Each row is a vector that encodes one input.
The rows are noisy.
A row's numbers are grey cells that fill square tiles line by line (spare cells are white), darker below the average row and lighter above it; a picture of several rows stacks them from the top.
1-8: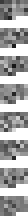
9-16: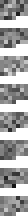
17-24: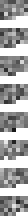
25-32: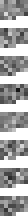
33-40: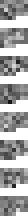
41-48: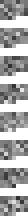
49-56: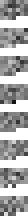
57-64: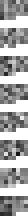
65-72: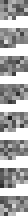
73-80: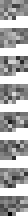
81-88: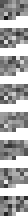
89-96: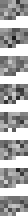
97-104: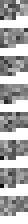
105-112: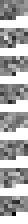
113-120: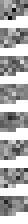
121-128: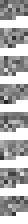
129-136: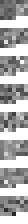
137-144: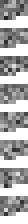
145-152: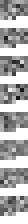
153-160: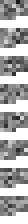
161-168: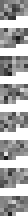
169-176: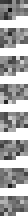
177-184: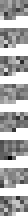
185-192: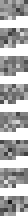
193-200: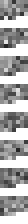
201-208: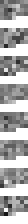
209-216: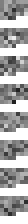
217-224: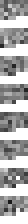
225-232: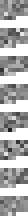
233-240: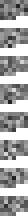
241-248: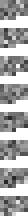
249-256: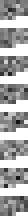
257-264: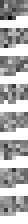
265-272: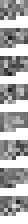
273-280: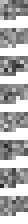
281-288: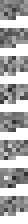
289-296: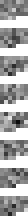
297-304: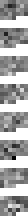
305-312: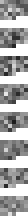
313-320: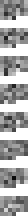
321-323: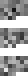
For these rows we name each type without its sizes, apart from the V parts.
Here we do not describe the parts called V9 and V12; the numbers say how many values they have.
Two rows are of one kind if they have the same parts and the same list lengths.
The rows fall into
4 kinds.
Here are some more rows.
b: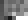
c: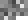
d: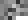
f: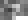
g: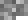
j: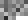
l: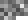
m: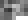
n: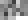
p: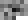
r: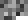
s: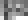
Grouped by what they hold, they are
b, d, f, m
c, l, n, p, s
g, j
r

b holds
a label, a point on a line and a value of V12.
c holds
a label, a value of V9 and a value of V12.
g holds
a label, a point on a line and a value of V9.
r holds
a label and a point on each of two lines.
